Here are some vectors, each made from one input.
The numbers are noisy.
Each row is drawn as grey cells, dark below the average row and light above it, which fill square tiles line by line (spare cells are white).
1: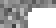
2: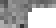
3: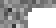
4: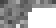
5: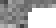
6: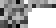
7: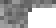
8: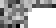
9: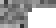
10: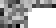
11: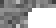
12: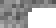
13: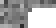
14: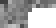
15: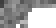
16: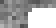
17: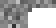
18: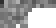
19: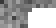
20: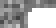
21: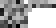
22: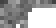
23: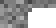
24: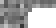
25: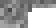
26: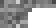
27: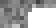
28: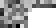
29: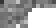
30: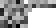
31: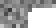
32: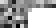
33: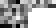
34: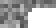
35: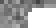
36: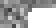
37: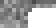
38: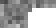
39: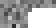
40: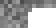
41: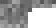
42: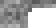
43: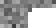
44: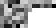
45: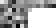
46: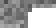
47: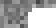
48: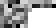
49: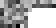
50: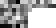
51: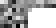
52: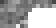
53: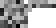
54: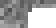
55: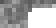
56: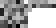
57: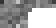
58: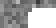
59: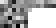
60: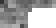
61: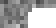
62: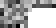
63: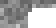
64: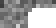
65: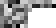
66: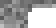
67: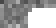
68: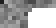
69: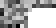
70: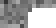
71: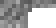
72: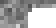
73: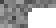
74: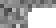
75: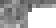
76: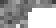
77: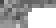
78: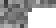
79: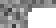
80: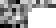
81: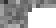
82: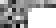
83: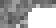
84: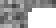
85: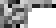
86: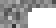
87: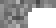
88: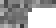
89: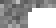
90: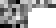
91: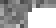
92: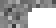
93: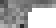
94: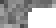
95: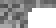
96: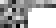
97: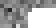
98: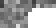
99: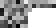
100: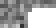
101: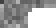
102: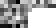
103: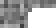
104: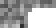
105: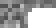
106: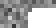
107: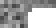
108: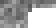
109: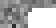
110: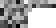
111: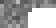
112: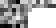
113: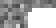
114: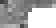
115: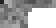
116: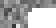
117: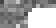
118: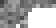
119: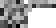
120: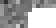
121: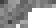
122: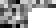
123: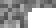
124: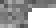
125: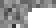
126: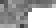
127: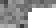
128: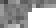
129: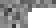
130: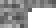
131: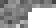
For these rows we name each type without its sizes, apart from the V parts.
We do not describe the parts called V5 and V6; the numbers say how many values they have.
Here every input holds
either a point on a line, three true/false values and a value of V6, or a value of V5.
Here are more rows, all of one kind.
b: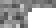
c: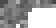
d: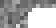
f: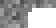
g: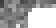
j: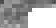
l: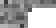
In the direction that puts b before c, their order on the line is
g, f, b, c, l, j, d.
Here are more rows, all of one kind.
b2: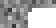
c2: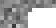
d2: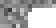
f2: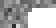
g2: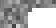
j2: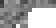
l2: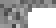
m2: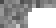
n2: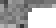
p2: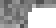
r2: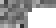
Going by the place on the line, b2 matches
d2 and p2.
